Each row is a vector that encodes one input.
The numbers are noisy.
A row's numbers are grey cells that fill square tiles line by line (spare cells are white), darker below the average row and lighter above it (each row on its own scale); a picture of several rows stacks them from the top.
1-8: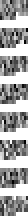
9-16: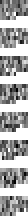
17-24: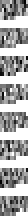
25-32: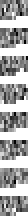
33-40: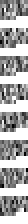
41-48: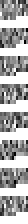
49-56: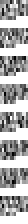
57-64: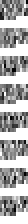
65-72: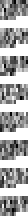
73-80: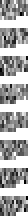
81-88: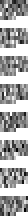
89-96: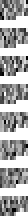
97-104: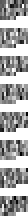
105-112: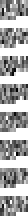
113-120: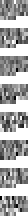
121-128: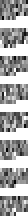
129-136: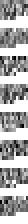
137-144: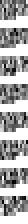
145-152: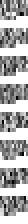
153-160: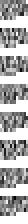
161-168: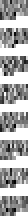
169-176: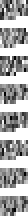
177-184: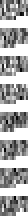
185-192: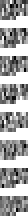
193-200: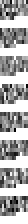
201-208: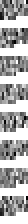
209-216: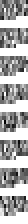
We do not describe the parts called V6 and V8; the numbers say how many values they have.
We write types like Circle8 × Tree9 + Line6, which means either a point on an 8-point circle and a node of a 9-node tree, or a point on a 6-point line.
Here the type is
(Line5 + V6) × (Line9 + V8).
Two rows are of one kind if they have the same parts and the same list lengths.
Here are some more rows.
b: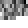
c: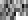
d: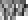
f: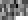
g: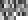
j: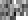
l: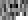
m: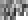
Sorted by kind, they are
b, d
c, f
g
j, l, m

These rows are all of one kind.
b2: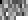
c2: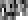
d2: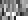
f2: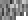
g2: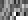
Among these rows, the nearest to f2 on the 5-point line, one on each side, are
b2 and c2.
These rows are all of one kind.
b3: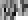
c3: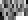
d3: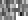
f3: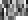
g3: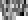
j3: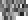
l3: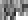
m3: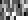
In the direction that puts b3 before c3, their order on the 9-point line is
g3, f3, j3, l3, b3, c3, d3, m3.
